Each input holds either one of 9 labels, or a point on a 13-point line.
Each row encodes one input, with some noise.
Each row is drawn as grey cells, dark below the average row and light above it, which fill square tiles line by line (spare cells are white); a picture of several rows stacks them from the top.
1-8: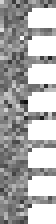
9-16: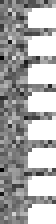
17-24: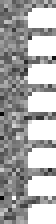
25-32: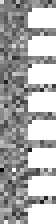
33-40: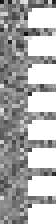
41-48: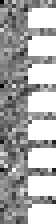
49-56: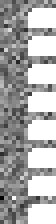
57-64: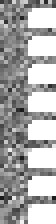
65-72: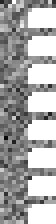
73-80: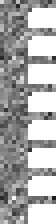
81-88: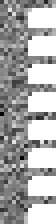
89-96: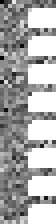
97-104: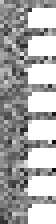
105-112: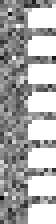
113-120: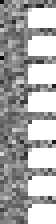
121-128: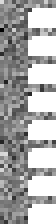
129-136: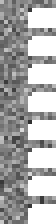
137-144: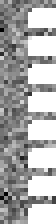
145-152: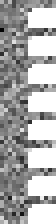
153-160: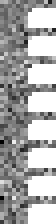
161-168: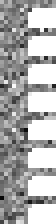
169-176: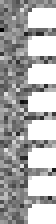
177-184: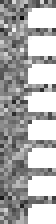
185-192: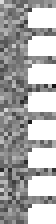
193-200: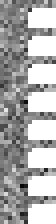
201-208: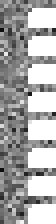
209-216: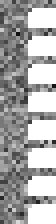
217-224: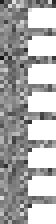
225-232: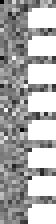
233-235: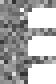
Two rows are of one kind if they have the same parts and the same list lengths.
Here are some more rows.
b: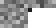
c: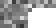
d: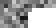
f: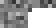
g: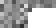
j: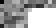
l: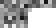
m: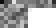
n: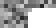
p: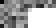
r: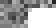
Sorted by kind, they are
b, c, f, g
d, j, l, m, n, p, r

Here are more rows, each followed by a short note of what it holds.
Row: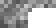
a point on a 13-point line
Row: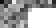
one of 9 labels
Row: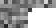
a point on a 13-point line
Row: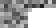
one of 9 labels
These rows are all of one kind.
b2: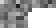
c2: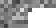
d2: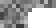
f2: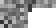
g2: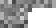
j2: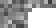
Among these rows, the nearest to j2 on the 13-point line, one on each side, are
c2 and d2.
